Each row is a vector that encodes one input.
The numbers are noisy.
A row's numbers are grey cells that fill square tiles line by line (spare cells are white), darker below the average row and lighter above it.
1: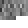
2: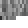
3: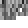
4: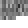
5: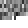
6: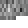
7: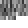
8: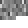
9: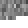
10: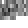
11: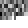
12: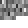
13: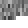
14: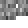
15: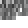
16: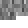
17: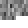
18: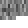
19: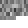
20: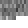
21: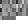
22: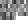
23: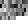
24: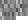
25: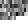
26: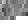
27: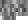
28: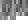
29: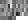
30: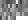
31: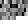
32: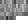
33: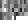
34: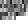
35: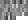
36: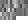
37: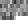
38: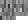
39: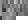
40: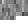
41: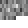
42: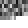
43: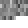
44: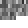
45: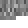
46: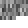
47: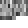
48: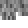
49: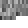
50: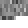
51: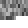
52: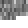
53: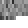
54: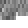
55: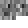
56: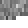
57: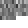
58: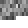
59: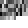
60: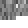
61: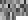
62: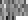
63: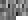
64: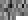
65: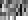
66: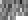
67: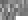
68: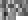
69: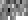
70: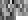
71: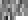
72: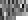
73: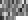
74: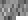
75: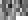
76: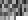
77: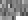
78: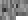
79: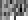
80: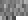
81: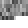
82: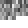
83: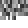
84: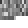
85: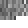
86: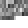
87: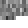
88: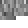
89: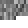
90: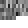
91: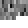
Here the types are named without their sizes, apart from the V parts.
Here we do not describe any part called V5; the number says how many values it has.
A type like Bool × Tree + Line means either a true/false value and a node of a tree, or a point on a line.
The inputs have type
(Bool × Bool × Bool × Bool + Unit) × V5 + Line.
